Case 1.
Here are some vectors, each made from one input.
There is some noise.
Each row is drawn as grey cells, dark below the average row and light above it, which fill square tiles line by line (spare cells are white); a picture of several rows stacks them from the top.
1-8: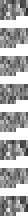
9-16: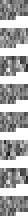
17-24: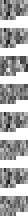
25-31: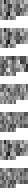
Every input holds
a point on a 4-point line.
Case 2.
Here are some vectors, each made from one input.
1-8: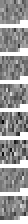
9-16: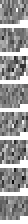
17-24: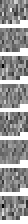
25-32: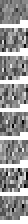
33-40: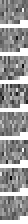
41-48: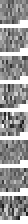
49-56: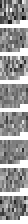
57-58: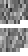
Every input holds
either a fixed value, or four true/false values.
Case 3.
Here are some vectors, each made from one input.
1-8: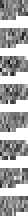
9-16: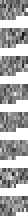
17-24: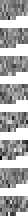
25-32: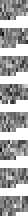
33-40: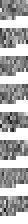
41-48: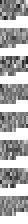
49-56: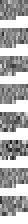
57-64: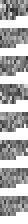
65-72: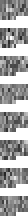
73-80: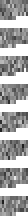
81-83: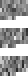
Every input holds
a point on a 10-point line.
